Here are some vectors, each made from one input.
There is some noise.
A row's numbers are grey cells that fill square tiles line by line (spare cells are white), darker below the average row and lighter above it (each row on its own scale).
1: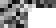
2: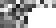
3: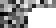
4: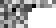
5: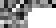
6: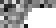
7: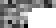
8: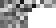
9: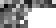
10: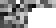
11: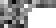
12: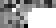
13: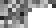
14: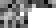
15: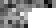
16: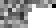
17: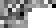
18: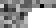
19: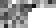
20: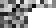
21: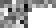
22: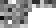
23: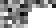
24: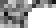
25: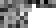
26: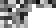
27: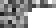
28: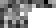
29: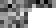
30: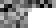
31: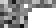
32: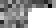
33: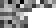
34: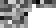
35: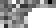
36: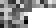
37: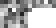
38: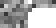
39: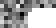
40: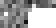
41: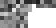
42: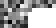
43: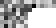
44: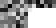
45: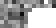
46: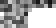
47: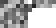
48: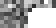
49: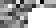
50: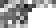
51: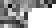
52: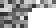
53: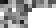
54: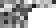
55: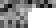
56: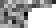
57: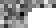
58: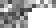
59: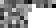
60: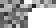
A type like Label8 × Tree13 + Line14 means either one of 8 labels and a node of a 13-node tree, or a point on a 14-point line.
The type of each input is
Bool × Line7.
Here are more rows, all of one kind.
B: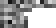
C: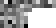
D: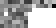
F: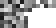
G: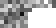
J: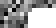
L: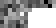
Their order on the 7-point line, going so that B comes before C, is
G, J, B, D, F, L, C.
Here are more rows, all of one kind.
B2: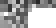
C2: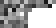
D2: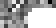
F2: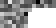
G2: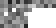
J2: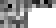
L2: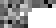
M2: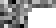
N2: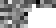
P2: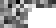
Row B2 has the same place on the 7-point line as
F2, G2 and J2.
